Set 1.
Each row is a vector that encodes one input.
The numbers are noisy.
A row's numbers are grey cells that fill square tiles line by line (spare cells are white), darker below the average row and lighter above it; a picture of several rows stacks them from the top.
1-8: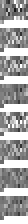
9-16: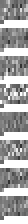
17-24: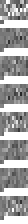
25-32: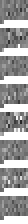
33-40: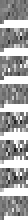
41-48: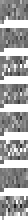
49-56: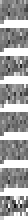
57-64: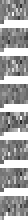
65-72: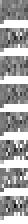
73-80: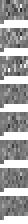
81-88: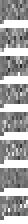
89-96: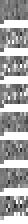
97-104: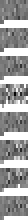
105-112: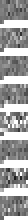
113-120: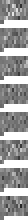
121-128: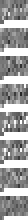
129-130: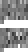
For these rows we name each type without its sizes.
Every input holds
either a point on a line, or three true/false values.
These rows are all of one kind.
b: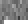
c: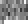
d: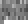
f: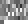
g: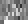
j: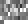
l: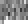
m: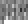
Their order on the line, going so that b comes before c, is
j, b, d, c, l, g, f, m.
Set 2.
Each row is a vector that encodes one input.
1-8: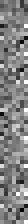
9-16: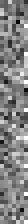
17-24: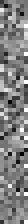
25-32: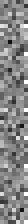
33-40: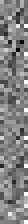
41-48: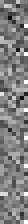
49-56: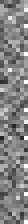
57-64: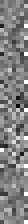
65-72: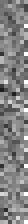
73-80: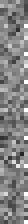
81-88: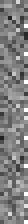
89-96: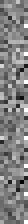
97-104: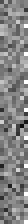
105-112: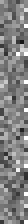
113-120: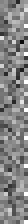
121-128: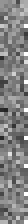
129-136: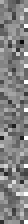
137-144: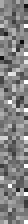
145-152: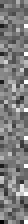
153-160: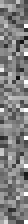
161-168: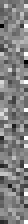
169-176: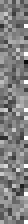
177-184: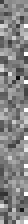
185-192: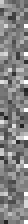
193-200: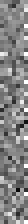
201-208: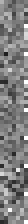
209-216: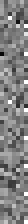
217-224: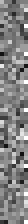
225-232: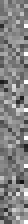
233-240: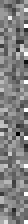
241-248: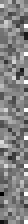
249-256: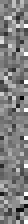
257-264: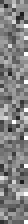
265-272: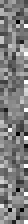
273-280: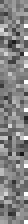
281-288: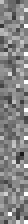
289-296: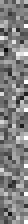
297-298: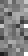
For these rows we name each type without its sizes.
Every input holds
either a point on a line, or five true/false values.
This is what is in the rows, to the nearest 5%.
About 25% of them hold a point on a line. The rest hold five true/false values.
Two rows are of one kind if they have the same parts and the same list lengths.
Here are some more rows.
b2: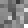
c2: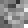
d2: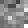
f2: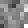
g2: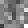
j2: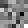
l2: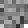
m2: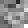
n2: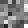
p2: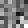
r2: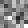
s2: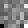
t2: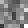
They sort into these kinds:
b2, c2, d2, f2, g2, l2, m2, n2, s2, t2
j2, p2, r2

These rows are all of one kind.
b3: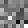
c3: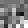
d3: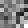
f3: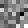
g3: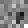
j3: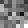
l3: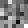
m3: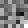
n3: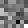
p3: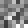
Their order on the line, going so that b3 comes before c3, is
d3, f3, g3, p3, b3, n3, l3, m3, c3, j3.
